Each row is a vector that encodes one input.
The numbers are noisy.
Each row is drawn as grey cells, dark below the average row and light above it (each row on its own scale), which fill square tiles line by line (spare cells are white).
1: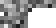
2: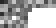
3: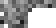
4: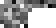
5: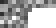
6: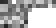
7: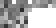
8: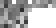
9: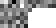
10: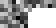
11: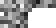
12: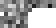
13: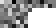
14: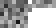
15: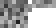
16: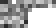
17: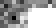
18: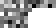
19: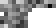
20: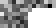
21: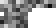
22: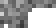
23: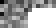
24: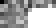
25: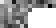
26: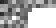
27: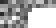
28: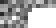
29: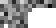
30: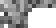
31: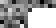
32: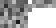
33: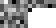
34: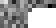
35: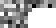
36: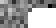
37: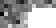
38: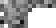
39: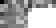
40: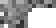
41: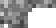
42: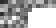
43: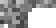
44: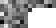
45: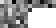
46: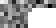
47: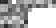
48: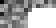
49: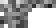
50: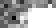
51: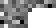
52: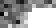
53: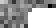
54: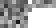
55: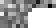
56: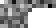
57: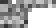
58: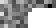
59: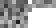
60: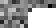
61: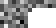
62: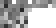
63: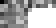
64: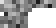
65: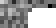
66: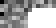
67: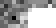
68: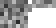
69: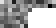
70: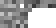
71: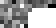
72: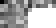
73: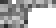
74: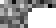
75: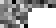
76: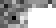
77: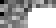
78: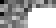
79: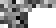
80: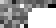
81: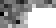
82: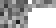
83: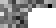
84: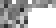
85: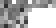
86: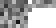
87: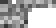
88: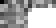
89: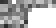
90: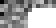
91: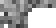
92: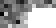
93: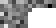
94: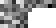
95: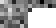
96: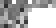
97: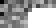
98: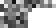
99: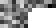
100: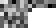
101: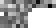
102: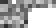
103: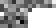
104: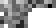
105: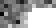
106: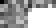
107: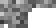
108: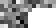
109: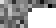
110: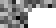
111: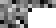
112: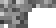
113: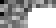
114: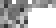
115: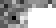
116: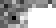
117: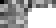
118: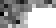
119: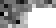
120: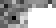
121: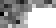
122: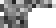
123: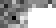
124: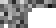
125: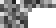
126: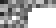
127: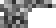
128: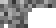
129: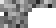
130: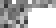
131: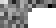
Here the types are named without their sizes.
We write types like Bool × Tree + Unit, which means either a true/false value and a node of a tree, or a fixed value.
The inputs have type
Bool × Bool × Bool + Tree × Tree.
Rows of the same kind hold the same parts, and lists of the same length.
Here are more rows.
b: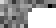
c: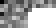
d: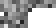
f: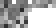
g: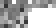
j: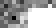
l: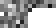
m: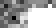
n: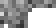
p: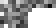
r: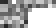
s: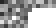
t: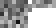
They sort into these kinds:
b, d, l, n, p
c, f, g, j, m, r, s, t

